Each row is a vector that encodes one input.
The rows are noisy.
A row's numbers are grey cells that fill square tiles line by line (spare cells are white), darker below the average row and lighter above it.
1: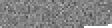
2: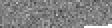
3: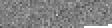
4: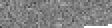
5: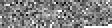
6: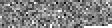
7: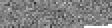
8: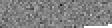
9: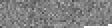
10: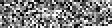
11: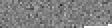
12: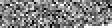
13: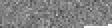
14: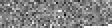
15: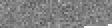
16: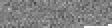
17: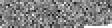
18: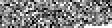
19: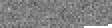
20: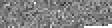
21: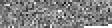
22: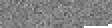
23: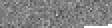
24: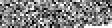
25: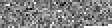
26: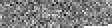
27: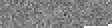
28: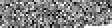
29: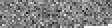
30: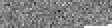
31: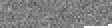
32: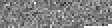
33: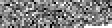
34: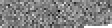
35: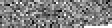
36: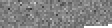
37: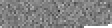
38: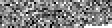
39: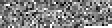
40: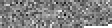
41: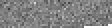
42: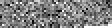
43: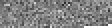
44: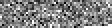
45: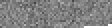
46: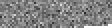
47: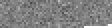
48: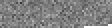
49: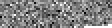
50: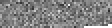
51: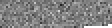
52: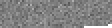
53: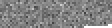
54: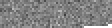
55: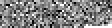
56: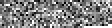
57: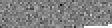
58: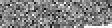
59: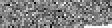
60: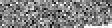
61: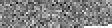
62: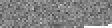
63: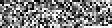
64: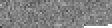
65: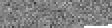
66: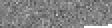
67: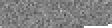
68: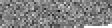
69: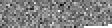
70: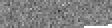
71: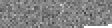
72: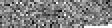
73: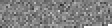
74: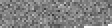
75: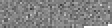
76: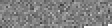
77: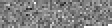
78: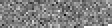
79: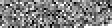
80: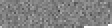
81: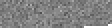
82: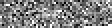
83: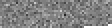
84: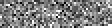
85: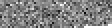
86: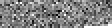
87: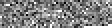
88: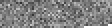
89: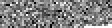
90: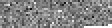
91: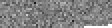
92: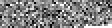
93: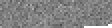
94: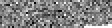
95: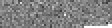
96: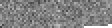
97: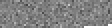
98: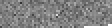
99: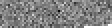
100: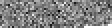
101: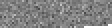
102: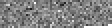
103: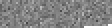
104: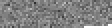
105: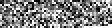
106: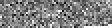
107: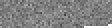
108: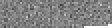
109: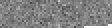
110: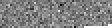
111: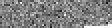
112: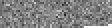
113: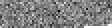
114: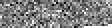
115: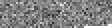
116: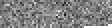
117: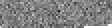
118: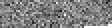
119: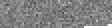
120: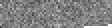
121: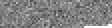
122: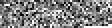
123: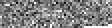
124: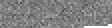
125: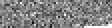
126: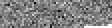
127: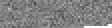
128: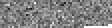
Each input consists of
a point on an 11-point line and a true/false value.
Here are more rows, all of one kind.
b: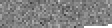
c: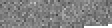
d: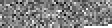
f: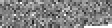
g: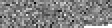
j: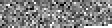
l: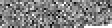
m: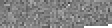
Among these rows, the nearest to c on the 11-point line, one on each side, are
j and m.
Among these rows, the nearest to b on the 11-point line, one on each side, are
g and l.
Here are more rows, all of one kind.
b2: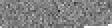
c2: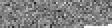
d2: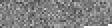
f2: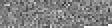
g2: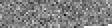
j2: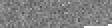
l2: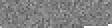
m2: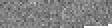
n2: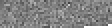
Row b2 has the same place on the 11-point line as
j2 and l2.
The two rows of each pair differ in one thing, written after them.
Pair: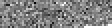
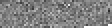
the place on the 11-point line
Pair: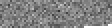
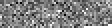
the true/false value
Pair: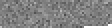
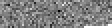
the true/false value
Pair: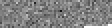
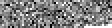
the place on the 11-point line
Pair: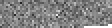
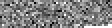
the place on the 11-point line
